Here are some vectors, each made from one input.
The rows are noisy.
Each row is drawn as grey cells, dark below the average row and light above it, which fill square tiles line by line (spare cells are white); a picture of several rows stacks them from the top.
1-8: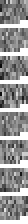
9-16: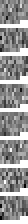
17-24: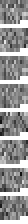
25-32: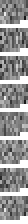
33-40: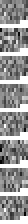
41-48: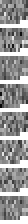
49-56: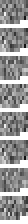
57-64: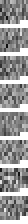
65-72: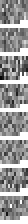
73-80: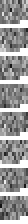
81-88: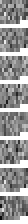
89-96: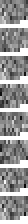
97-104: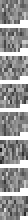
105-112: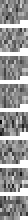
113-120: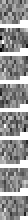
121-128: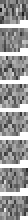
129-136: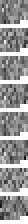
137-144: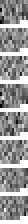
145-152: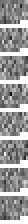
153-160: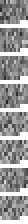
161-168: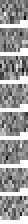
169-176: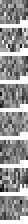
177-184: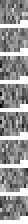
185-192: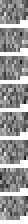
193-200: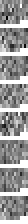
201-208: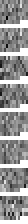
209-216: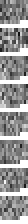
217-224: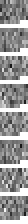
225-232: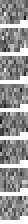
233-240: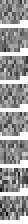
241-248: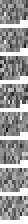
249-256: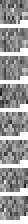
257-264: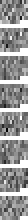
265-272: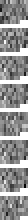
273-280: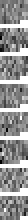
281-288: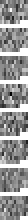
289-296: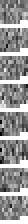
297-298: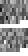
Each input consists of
a node of a 7-node tree.
